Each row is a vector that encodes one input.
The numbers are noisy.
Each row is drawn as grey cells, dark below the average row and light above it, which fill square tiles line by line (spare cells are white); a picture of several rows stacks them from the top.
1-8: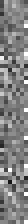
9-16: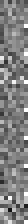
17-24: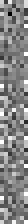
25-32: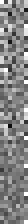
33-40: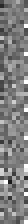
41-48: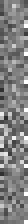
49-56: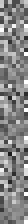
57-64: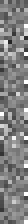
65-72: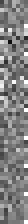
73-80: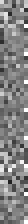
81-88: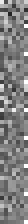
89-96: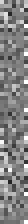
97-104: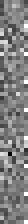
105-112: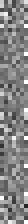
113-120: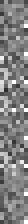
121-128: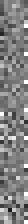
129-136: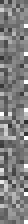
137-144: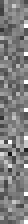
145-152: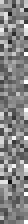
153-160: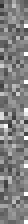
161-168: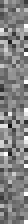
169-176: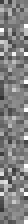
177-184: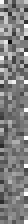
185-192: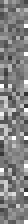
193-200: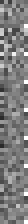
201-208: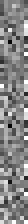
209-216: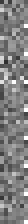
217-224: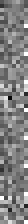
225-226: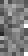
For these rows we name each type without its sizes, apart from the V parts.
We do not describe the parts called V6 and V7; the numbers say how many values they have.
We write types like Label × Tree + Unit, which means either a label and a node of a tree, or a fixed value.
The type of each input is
(Circle + Tree) × V6 + Line × V7.
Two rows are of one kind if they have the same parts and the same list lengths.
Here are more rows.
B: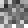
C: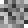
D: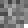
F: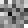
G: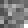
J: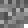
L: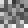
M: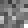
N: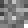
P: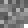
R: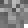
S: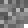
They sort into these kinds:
B, C, F, L
D, G, J, M, P, S
N, R

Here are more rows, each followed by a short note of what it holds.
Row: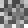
a point on a line and a value of V7
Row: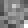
a point on a circle and a value of V6
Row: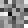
a point on a line and a value of V7
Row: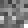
a node of a tree and a value of V6
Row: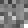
a node of a tree and a value of V6
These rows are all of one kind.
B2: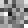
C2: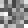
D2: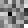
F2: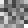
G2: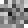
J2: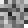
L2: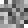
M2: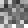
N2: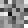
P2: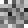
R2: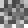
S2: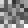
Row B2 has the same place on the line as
G2, J2, L2 and P2.
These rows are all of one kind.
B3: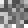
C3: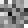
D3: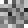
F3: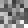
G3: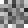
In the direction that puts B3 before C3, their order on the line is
F3, B3, G3, D3, C3.
